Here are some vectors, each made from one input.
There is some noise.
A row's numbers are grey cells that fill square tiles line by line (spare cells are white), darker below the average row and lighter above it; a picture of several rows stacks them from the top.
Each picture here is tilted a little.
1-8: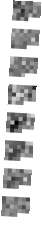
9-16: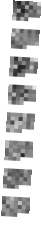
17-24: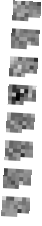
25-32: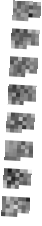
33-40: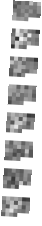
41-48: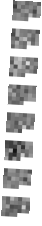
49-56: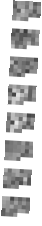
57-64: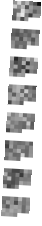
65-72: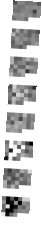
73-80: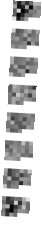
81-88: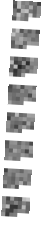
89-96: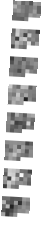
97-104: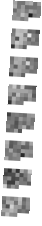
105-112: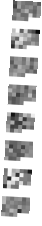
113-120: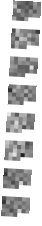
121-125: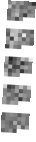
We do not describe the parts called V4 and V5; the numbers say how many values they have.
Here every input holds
a point on a 6-point line, together with either a true/false value and a value of V4, or a value of V5.
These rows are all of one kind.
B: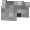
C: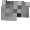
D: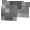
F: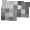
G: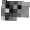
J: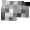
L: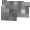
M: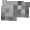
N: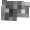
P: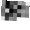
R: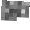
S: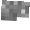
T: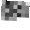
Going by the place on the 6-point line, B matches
C and T.
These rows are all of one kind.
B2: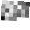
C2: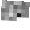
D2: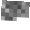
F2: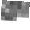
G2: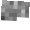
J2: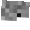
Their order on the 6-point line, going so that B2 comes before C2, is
B2, G2, F2, D2, J2, C2.
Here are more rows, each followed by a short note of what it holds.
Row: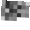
a point on a 6-point line, a true/false value and a value of V4
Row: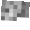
a point on a 6-point line and a value of V5
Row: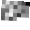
a point on a 6-point line, a true/false value and a value of V4
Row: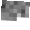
a point on a 6-point line and a value of V5
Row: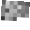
a point on a 6-point line and a value of V5
